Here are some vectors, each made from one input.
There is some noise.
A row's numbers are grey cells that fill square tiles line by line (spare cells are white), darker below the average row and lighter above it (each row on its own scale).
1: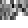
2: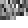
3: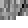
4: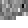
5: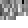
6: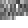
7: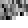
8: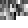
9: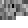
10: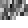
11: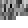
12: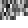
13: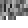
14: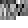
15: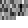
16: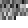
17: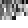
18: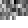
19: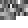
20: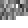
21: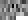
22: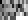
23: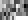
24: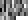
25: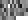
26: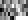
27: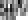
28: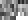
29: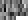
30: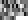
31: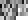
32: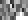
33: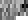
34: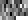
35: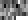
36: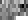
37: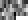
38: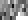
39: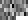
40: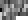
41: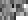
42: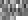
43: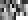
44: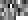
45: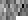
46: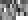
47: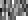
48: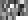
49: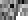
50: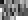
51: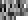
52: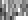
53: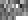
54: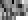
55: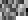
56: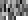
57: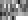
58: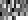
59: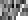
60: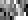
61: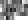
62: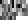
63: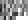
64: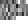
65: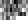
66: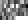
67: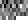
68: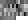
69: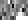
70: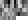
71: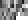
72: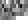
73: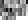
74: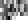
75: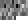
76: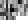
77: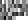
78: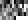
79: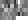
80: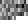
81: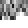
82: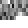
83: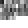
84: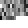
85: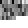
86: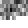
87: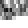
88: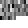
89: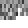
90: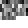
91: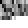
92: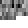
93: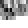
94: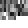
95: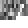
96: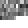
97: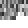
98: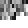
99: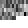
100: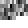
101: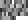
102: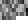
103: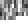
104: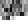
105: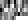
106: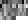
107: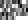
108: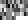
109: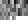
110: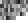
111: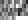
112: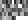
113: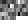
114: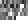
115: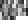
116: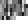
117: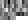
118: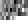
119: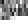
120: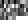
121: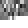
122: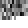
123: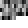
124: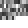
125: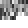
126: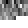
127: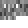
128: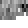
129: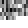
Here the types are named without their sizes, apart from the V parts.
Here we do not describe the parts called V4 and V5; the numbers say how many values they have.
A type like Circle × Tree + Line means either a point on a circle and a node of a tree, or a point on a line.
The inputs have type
Bool × V4 + Tree × V5.
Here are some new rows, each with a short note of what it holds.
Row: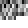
a node of a tree and a value of V5
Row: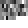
a true/false value and a value of V4
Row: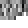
a node of a tree and a value of V5
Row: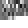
a true/false value and a value of V4
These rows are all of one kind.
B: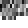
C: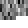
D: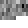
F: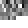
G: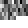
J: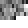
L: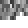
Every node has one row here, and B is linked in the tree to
L.
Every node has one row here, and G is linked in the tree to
D.
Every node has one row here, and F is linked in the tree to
D, J and L.
